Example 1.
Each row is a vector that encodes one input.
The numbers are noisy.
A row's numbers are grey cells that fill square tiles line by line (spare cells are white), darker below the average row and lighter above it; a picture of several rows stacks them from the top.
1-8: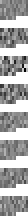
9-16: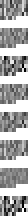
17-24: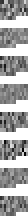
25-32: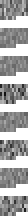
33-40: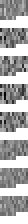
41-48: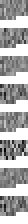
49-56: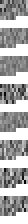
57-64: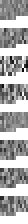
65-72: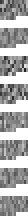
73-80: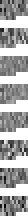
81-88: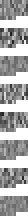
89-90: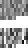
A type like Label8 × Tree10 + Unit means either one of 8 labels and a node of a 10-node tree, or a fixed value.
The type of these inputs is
Bool × Tree10.
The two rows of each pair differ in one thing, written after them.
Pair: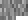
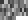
the true/false value
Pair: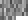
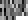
the true/false value
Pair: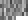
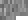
the node of the tree
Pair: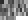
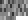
the node of the tree
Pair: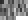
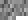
the true/false value
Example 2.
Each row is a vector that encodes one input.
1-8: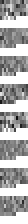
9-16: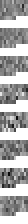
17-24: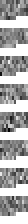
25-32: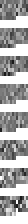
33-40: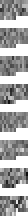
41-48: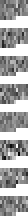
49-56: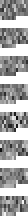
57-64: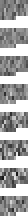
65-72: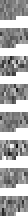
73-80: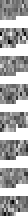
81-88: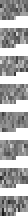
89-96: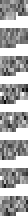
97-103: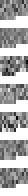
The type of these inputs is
Bool × Bool × Bool + Line10.
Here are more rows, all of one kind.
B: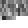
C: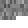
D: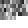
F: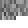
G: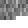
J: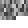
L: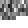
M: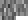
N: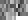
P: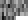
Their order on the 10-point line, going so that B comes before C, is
D, B, C, F, G, N, J, L, P, M.
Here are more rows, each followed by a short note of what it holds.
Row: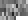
a point on a 10-point line
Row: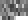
three true/false values
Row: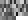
a point on a 10-point line
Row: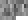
three true/false values
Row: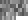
a point on a 10-point line
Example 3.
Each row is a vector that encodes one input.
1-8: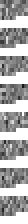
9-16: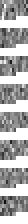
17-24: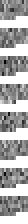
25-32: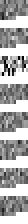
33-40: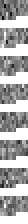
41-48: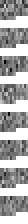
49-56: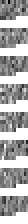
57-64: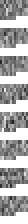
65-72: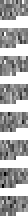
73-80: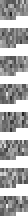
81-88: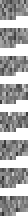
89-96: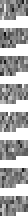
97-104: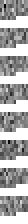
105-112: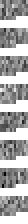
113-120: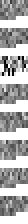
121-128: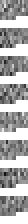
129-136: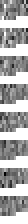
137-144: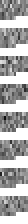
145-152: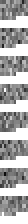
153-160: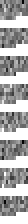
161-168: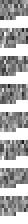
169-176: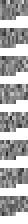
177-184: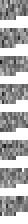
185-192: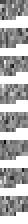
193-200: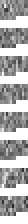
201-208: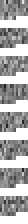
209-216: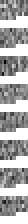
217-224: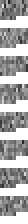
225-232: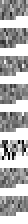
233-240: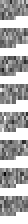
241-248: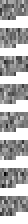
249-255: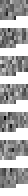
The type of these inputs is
Bool × Label9 + Unit.
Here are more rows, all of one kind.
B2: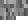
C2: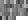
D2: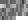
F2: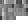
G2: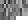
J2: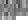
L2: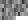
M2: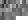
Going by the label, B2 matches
C2 and F2.
